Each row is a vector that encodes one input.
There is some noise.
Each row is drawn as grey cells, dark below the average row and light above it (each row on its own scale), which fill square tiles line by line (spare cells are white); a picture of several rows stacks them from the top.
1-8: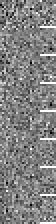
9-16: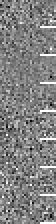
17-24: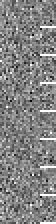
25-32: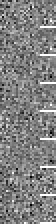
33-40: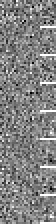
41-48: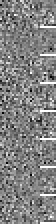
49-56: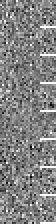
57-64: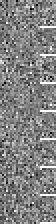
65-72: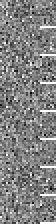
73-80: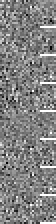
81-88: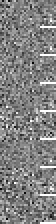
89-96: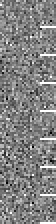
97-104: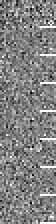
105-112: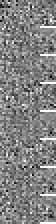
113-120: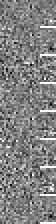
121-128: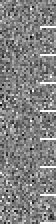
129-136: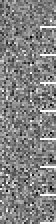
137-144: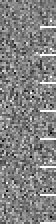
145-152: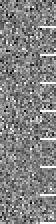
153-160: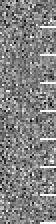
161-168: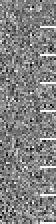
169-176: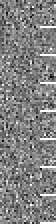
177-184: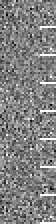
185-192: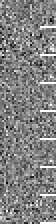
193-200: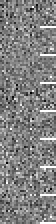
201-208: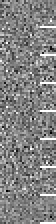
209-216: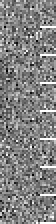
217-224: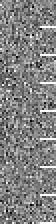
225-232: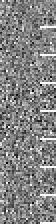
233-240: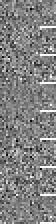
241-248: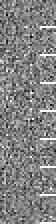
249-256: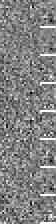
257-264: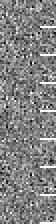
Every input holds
a true/false value, together with either a point on an 8-point circle, or a point on a 9-point circle.
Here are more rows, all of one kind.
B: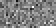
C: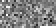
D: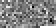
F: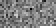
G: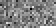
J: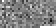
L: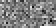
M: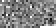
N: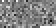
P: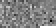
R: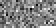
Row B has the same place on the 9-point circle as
C, D, N and R.
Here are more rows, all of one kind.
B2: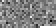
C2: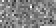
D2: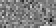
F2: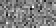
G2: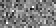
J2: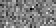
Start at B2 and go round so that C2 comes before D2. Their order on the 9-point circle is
B2, G2, F2, C2, J2, D2.
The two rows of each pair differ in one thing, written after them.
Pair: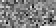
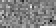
the place on the 9-point circle
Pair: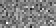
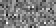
the place on the 9-point circle
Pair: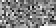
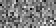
the true/false value
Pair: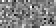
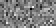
the true/false value
